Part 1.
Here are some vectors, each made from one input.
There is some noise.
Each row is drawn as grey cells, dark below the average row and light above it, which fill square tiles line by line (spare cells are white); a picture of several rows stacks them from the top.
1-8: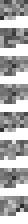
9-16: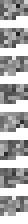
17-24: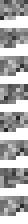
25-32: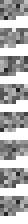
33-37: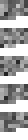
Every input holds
a point on an 8-point circle.
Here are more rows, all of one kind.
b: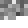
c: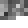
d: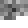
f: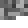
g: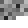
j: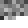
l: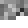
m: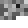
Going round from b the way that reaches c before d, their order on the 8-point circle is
b, j, c, f, d, g, m, l.
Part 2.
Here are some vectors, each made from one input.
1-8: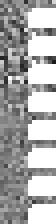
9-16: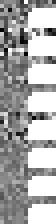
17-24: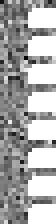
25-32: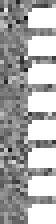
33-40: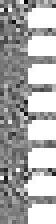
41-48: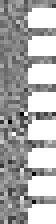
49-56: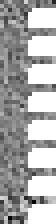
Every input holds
three true/false values.
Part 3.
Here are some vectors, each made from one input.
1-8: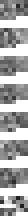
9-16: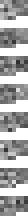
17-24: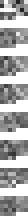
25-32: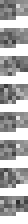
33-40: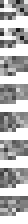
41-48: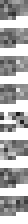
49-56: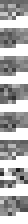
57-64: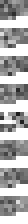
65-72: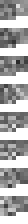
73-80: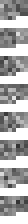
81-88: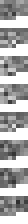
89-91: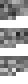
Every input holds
either a fixed value, or three true/false values.
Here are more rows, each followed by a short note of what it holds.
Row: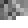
three true/false values
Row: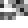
a fixed value
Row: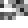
a fixed value
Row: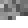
three true/false values
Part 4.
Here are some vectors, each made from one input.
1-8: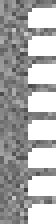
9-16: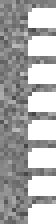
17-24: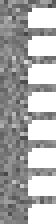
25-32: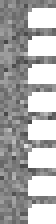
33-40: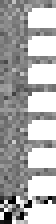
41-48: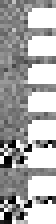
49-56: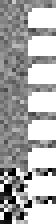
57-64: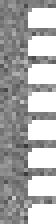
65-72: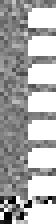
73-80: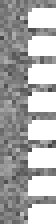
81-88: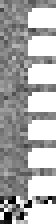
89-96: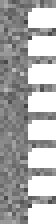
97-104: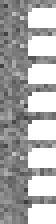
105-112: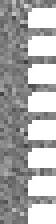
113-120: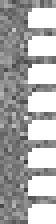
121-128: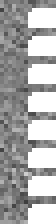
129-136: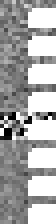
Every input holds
either a fixed value, or a node of a 14-node tree.
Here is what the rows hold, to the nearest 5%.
About 5% of them hold a fixed value. The rest hold a node of a 14-node tree.
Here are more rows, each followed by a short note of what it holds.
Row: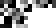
a fixed value
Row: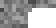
a node of a 14-node tree
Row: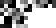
a fixed value
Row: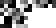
a fixed value
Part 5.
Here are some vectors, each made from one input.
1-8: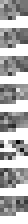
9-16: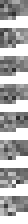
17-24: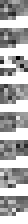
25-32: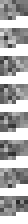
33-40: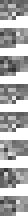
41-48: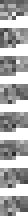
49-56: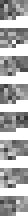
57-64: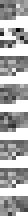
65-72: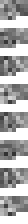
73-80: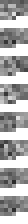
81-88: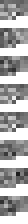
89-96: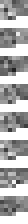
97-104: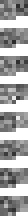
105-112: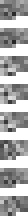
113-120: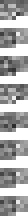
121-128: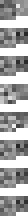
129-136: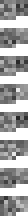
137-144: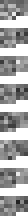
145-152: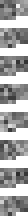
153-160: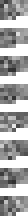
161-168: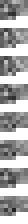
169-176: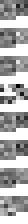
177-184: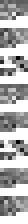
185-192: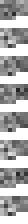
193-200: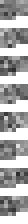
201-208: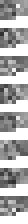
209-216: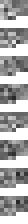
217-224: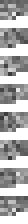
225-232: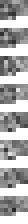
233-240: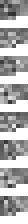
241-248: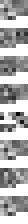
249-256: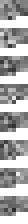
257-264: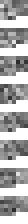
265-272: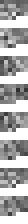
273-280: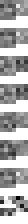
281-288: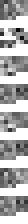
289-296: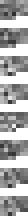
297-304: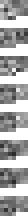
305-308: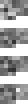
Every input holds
either a fixed value, or three true/false values.
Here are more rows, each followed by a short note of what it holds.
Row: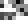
a fixed value
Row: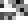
a fixed value
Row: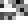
a fixed value
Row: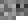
three true/false values
